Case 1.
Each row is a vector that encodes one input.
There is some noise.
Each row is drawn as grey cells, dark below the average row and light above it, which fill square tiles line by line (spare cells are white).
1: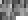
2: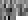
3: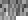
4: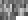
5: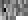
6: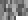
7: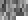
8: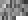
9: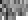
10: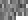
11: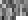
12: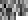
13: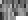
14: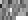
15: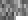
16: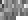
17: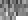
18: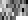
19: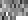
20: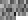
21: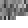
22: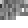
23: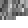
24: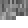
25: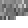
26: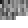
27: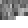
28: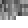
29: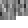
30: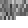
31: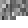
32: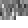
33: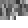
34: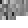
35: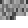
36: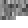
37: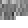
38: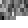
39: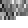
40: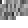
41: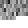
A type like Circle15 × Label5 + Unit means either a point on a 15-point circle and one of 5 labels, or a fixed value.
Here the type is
Label6 × Label6.
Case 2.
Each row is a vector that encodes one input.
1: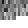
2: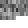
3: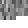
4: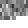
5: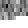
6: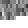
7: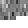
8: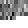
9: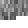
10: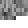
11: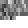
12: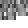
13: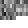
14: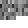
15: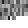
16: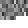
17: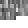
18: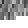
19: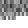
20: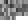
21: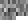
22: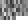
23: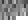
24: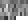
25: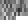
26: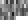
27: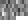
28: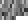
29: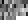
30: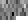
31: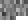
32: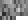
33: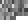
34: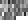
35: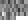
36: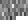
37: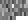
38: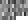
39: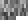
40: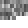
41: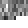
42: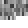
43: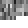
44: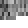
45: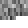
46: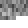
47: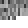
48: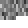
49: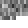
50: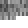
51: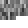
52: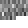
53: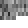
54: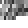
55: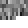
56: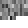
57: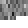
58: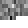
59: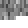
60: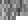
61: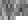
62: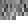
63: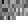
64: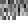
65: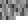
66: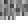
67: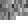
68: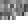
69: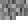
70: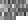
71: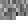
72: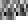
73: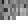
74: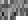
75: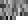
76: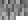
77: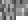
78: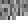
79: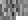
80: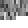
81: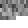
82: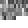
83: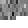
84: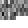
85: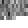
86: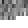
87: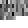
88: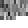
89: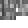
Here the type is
Bool × Tree10.
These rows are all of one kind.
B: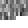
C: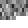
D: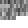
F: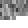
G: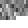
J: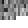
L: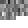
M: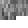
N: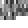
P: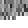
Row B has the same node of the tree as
C, F and G.
